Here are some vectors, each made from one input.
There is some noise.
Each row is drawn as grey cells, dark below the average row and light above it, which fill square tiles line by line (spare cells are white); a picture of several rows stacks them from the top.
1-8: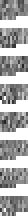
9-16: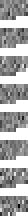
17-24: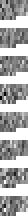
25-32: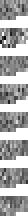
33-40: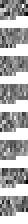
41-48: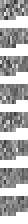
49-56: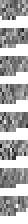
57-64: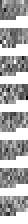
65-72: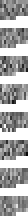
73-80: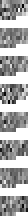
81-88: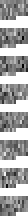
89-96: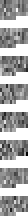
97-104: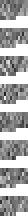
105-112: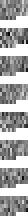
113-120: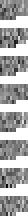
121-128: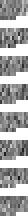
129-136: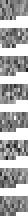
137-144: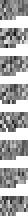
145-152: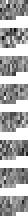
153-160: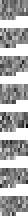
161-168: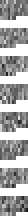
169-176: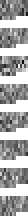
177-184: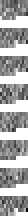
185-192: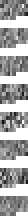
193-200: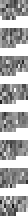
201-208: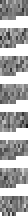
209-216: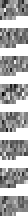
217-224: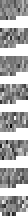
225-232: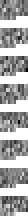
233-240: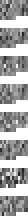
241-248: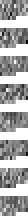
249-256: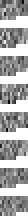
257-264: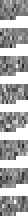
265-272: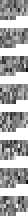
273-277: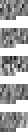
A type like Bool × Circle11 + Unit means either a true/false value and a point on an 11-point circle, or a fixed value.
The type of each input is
List2(Line8 + Line14).
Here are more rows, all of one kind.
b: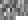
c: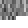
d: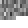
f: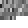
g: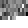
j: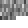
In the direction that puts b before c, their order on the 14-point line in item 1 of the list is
f, g, j, b, d, c.
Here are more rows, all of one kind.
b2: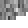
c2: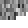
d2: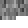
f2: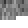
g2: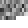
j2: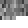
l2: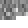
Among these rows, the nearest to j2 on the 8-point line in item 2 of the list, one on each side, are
b2 and d2.
